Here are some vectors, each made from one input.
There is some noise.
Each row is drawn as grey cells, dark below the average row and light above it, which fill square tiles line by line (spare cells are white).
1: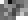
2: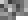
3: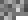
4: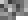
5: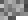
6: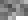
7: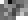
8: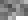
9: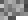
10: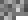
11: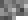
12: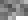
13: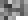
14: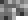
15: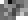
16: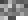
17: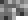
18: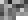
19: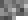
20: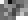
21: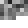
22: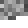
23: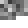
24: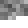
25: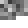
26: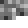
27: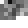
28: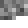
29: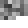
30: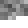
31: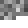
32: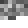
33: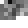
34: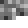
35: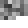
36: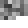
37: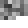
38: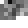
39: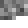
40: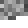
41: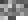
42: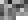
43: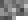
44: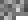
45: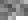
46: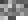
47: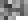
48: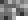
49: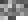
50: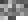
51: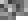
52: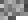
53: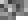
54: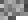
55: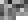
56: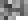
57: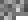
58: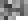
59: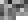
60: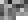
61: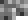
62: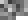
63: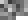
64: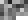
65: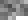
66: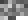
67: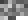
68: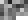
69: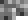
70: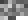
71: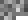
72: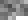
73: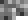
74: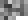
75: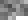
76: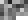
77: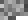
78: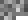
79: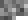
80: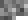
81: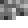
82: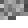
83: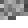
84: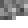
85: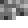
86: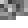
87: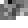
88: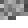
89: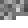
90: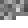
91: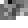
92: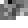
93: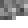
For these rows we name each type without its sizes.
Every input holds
a point on a line.
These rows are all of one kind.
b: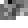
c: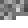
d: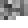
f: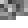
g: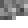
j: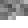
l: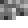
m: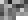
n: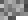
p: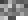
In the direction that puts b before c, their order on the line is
m, b, f, g, l, d, j, c, n, p.
